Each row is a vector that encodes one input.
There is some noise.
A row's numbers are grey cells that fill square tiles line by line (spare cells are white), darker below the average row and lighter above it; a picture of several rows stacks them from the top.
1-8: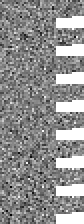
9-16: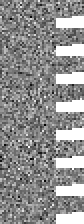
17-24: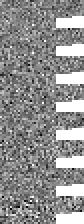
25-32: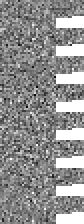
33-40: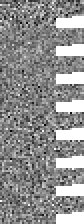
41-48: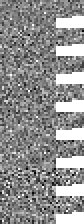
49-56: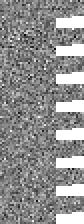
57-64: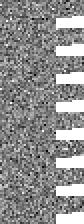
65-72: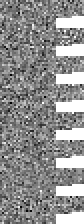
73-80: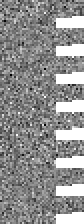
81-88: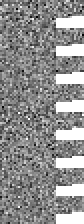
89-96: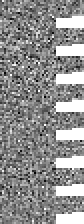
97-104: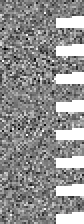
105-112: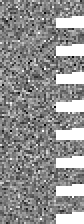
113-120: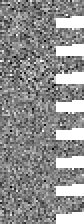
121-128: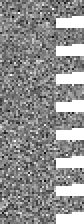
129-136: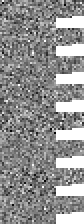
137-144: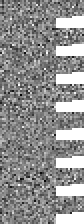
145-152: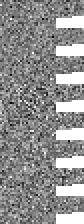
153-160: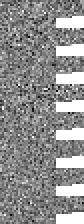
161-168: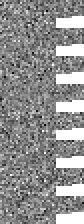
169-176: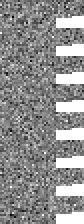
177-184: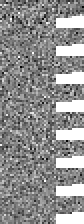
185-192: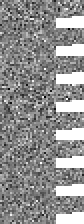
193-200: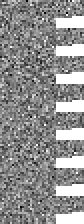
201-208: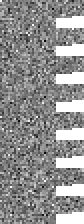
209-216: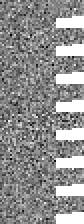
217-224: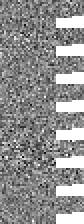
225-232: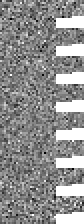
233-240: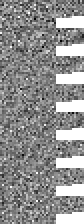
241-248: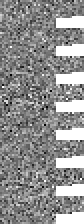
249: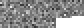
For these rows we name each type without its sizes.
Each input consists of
a point on a line, together with either a point on a circle, or a point on a line.
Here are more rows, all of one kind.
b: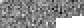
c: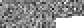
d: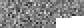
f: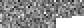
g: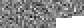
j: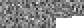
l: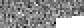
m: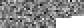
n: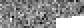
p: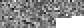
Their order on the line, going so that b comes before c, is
l, n, f, d, b, c, j, g, m, p.
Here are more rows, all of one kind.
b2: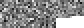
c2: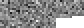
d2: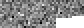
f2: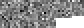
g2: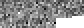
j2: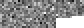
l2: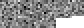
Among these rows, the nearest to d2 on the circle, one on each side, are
f2 and g2.
